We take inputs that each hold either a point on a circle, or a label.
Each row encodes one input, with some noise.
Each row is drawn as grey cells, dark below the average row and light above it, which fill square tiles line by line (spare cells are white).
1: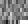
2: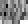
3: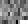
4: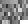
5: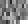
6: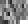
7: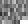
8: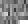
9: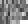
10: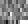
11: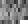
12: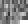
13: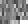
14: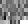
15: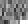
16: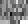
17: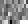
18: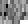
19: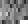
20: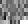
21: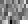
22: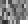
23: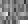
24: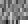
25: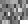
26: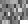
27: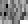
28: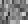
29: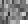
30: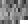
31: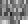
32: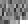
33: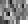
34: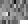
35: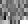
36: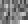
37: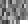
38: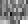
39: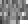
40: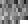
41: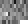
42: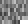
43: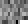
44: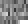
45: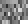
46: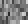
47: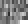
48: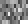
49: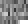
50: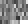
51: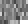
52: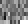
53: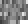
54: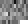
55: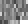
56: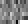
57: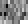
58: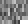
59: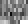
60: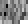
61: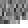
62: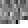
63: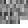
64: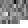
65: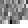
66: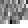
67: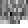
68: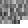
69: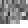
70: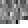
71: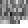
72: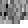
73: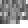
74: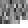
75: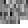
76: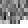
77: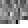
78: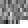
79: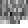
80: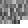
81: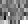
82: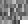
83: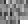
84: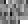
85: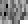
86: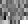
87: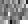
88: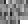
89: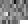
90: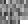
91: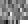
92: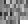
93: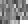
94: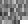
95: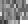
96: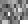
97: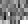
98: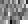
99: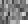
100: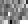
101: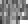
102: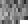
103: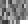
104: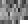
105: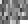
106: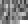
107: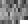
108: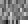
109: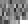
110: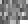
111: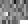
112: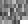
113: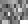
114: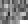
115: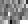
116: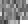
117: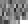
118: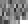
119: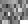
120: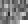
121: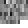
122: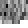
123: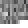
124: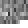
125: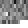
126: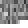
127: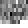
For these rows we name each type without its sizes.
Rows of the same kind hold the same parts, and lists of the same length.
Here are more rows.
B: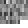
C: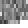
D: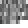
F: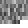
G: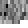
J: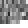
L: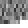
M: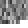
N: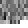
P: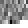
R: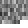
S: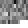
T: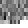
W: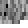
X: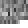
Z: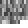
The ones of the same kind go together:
B, F, G, N, P, R, T, W, Z
C, D, J, L, M, S, X

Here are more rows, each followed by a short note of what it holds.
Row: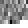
a label
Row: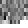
a label
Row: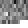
a point on a circle
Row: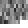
a point on a circle
